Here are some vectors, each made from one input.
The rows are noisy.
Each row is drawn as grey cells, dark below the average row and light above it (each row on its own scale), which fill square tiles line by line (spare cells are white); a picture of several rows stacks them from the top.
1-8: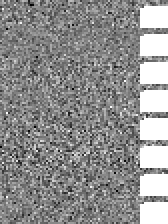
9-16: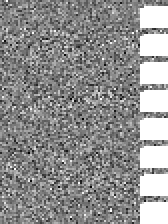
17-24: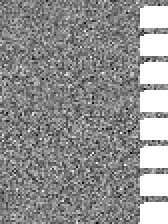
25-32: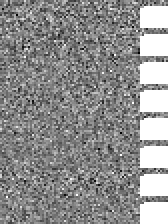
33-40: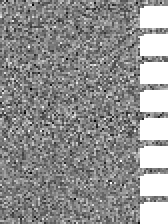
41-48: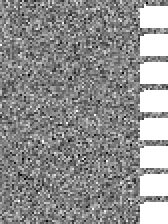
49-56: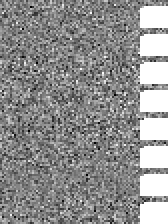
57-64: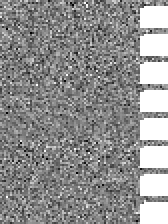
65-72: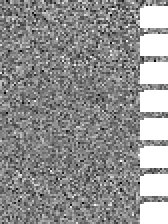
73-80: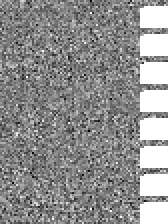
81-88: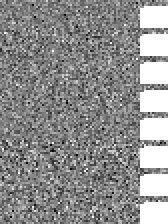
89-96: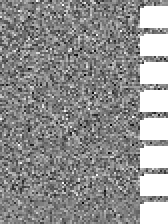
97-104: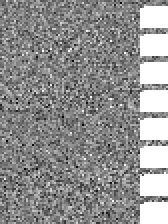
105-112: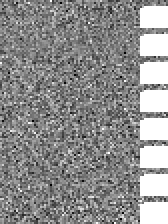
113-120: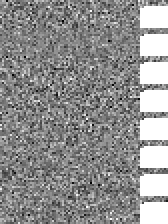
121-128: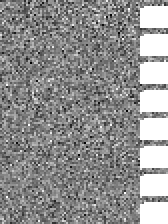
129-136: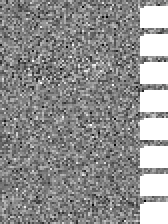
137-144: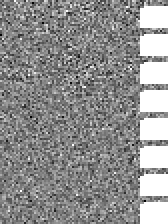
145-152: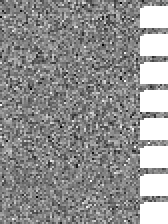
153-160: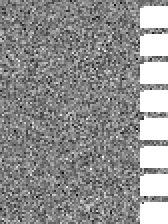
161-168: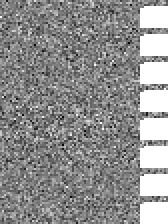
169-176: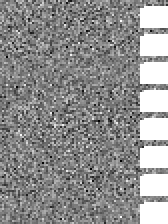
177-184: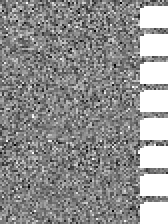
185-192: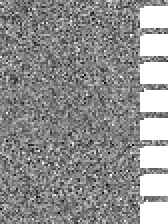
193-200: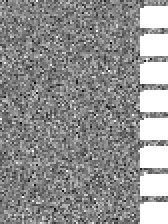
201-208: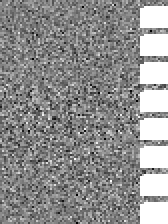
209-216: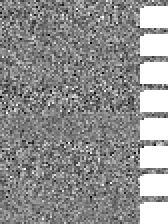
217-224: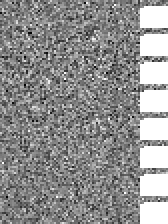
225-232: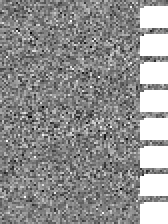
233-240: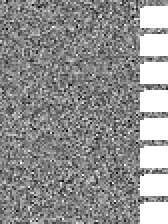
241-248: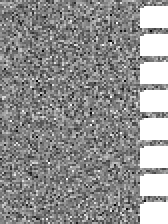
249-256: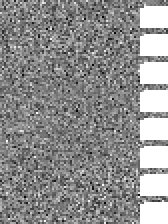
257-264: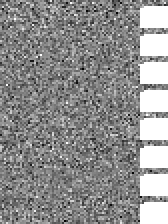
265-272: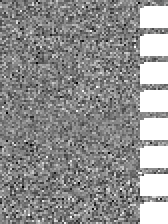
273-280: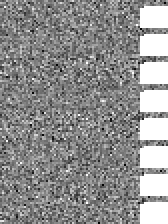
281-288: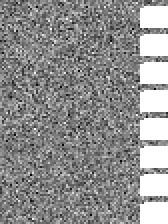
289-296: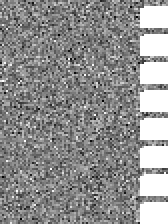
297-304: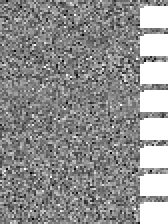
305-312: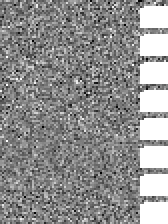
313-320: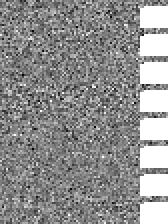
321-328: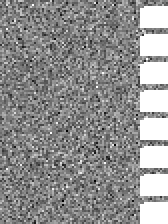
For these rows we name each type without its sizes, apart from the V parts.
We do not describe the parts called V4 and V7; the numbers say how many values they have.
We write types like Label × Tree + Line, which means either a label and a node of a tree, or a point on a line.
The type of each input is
(Bool × Tree + V4) × Circle × V7.
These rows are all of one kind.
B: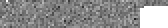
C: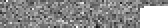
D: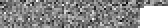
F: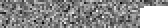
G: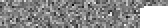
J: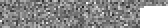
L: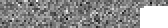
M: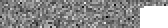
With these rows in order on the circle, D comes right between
F and L.
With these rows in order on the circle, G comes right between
J and M.
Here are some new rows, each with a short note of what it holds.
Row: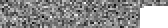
a point on a circle, a value of V4 and a value of V7
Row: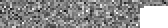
a point on a circle, a node of a tree, a true/false value and a value of V7
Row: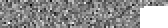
a point on a circle, a node of a tree, a true/false value and a value of V7
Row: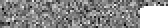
a point on a circle, a value of V4 and a value of V7
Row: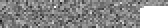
a point on a circle, a node of a tree, a true/false value and a value of V7
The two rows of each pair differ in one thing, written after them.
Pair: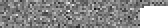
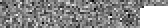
the true/false value
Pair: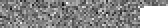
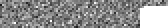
the place on the circle
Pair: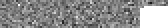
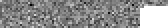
the true/false value
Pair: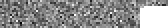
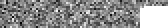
the place on the circle
